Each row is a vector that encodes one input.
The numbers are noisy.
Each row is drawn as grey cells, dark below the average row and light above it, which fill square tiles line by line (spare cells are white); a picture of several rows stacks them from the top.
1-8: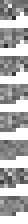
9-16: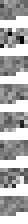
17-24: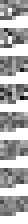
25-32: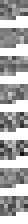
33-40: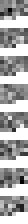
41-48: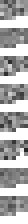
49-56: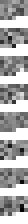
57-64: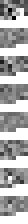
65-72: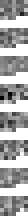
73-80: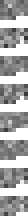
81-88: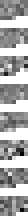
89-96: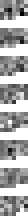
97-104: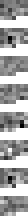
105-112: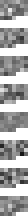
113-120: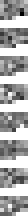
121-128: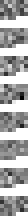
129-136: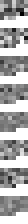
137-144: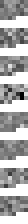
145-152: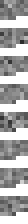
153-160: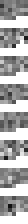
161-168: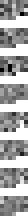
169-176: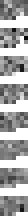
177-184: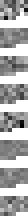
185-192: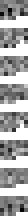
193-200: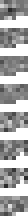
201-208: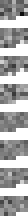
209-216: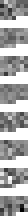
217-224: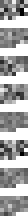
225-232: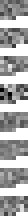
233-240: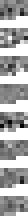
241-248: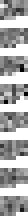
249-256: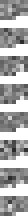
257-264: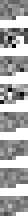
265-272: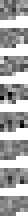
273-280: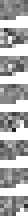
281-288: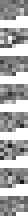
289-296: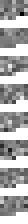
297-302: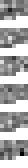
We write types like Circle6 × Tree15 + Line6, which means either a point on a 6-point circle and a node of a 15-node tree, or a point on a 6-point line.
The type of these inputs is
List2(Line11) + Tree11.
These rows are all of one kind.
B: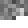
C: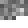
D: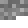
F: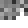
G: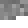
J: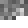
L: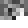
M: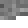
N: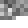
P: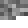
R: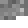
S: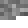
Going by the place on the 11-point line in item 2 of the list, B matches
D, G, L and P.
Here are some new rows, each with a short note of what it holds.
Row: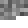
a list of two items
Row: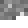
a list of one item
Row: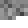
a list of two items
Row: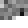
a node of an 11-node tree
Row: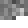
a list of two items
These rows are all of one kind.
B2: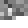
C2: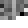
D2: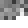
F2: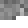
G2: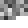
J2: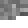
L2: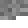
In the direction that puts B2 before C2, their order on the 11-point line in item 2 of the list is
J2, D2, F2, G2, B2, L2, C2.
